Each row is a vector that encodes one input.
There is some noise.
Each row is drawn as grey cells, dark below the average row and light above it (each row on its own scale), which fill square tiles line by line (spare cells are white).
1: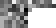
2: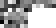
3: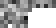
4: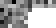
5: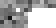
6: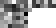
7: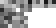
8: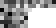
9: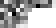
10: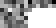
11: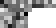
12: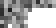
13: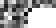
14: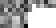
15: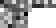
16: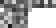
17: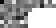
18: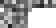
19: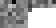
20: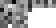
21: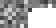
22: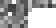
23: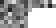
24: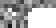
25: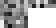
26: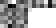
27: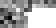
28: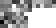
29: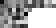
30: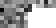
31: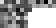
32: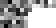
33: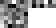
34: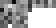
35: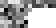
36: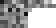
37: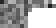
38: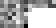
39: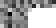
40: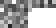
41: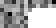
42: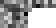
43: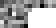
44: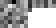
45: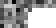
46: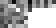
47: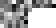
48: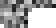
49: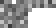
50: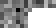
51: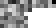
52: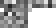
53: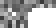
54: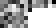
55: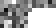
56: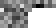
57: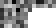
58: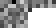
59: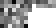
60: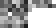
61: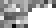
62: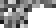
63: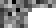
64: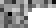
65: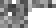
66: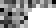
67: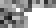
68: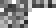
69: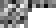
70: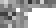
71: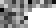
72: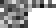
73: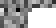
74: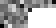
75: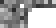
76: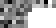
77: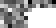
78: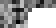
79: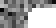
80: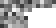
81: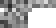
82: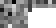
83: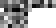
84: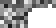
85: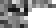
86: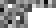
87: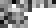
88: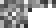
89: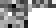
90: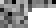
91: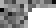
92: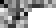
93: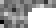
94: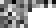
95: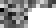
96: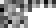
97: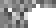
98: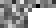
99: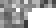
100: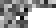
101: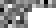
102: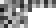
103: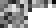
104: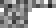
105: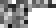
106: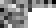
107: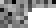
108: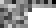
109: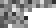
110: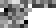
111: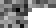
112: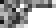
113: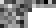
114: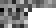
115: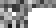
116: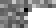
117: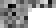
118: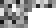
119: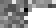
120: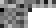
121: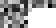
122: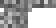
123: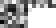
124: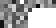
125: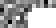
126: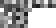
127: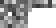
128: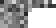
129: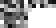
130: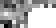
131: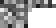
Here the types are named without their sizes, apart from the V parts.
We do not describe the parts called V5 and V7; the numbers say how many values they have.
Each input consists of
a value of V7, together with either a label, or a true/false value and a value of V5.
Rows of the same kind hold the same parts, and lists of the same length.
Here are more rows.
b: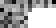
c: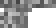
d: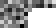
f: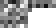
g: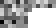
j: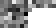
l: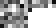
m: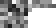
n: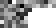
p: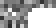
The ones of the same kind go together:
b, f, g, m
c, d, j, l, n, p

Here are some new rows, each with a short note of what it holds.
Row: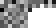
a true/false value, a value of V5 and a value of V7
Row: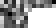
a true/false value, a value of V5 and a value of V7
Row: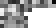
a true/false value, a value of V5 and a value of V7
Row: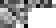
a label and a value of V7
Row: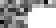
a label and a value of V7
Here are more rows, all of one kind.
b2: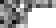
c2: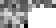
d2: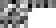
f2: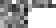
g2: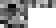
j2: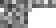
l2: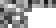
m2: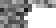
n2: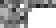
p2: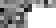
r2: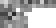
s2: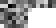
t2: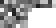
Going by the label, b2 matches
m2, p2 and s2.
